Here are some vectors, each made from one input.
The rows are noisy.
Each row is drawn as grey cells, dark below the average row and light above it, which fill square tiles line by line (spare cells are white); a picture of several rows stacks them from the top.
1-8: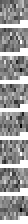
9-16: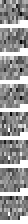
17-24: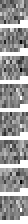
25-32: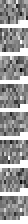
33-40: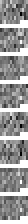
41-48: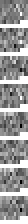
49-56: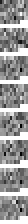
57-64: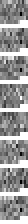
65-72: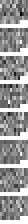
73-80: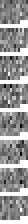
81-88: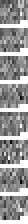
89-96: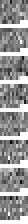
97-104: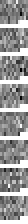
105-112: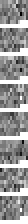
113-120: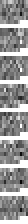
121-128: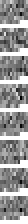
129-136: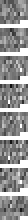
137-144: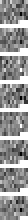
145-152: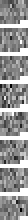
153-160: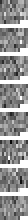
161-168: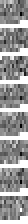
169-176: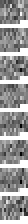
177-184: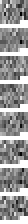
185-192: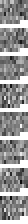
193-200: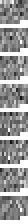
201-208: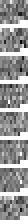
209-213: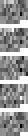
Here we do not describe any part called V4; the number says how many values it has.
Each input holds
a point on a 5-point line, together with either a node of a 9-node tree and a true/false value, or a list of up to two values of V4.
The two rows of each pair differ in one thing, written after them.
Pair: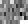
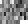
the node of the tree
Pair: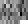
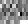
the node of the tree
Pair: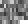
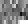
the node of the tree
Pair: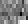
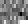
the place on the 5-point line
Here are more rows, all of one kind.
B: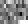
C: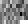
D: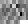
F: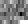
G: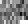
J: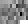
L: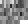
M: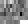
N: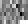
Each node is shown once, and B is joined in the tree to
F and J.
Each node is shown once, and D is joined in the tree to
J and N.
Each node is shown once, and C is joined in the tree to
G and J.
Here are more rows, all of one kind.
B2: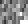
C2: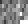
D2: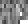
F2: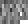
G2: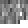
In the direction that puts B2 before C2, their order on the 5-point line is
B2, C2, D2, F2, G2.
